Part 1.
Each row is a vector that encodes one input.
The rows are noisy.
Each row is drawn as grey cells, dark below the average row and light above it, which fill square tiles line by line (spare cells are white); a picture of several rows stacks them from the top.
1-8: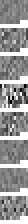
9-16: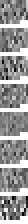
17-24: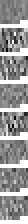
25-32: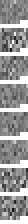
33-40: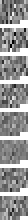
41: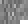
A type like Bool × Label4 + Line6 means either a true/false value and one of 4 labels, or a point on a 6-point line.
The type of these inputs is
Line8.
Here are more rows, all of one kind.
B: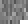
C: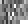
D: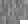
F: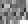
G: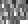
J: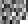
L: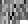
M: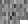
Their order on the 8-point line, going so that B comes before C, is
J, M, L, B, D, C, G, F.
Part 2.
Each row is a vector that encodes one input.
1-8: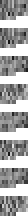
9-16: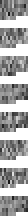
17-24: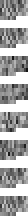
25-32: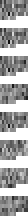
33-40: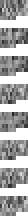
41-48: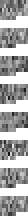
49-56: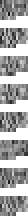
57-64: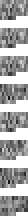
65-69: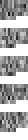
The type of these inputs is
Label4.
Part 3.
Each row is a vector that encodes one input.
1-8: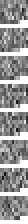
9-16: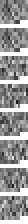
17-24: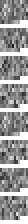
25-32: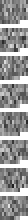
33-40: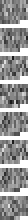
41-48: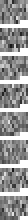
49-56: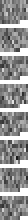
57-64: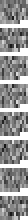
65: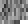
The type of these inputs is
Bool × Bool × Bool × Bool.
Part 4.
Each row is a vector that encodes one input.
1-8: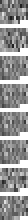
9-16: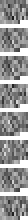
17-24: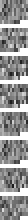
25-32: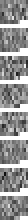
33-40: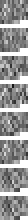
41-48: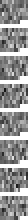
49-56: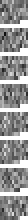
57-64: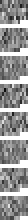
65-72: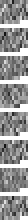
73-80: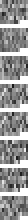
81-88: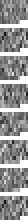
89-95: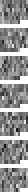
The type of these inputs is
Bool × Bool × Bool × Bool.
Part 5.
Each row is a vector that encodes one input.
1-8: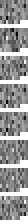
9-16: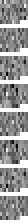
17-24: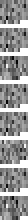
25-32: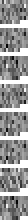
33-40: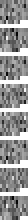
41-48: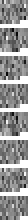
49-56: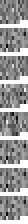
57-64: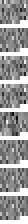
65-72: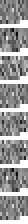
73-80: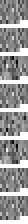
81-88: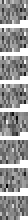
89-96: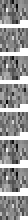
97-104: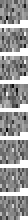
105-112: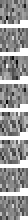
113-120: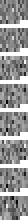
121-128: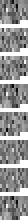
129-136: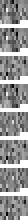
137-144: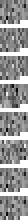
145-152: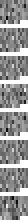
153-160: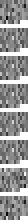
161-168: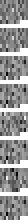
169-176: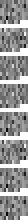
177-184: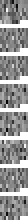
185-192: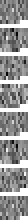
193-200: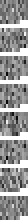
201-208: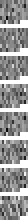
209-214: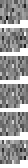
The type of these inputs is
Label5.
